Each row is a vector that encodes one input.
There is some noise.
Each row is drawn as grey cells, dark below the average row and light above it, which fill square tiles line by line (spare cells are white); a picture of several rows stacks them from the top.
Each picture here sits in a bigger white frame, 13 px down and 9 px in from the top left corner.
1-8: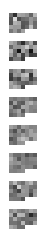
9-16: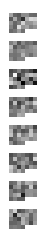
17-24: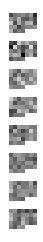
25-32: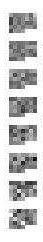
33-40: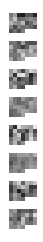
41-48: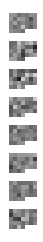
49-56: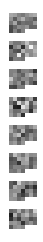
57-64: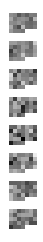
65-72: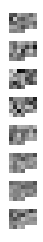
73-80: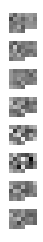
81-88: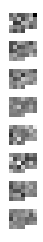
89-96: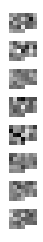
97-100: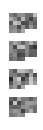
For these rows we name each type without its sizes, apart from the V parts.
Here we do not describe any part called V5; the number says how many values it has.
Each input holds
a list of items, each a label and a value of V5.
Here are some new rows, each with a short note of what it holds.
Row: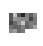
the empty list
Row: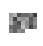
a list of two items
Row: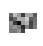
a list of two items
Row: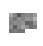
a list of one item
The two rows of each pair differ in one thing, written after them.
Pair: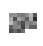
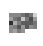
the label in item 2 of the list
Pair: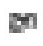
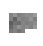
the label in item 1 of the list
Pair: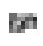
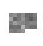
the label in item 1 of the list
